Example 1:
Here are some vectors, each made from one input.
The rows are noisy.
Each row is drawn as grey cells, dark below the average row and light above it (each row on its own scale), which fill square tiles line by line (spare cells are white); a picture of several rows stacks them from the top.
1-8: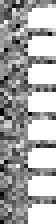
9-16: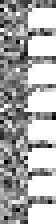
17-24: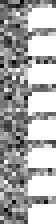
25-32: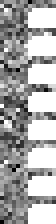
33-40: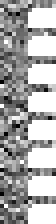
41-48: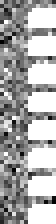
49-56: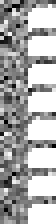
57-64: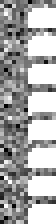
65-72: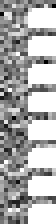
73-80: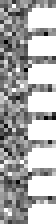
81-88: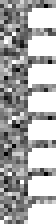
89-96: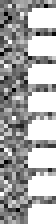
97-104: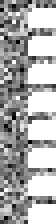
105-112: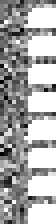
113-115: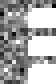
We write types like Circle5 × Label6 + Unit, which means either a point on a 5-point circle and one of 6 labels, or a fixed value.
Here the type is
Label9.
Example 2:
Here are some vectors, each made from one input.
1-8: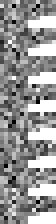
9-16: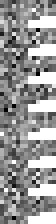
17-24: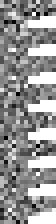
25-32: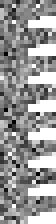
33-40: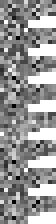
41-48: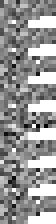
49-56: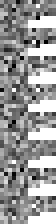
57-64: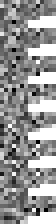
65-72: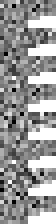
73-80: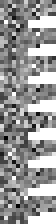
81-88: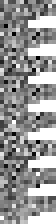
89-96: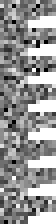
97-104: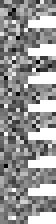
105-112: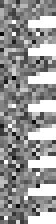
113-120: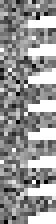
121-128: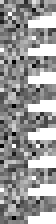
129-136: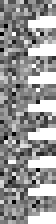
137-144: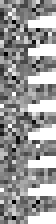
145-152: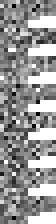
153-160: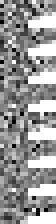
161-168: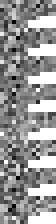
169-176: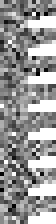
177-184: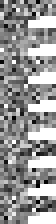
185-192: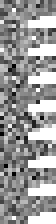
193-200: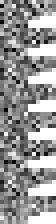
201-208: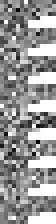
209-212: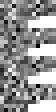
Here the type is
Label7.
